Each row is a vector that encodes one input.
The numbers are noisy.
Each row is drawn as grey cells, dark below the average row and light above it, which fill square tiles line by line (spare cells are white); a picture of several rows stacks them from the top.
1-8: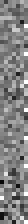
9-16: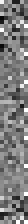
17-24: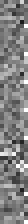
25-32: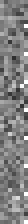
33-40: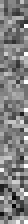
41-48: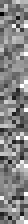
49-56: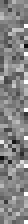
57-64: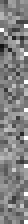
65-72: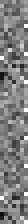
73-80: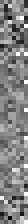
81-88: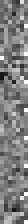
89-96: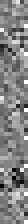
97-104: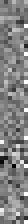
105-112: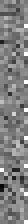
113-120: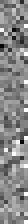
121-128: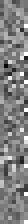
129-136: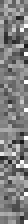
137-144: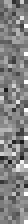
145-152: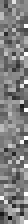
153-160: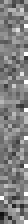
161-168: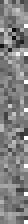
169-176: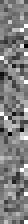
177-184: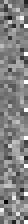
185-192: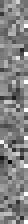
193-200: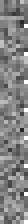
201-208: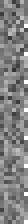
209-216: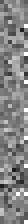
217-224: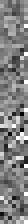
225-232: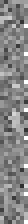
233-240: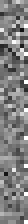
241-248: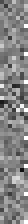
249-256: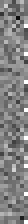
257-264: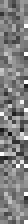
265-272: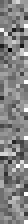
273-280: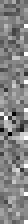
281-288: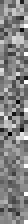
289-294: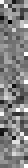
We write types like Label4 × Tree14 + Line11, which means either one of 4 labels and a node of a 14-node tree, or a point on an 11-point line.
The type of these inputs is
(Bool × Line6 + Tree10) × Line8 + Line4.
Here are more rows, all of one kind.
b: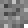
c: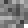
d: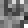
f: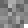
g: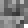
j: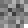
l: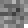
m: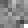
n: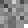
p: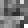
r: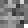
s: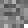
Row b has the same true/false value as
m and r.
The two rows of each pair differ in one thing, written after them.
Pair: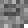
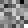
the true/false value
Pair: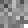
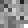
the true/false value
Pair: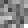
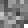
the place on the 6-point line
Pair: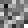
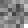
the true/false value
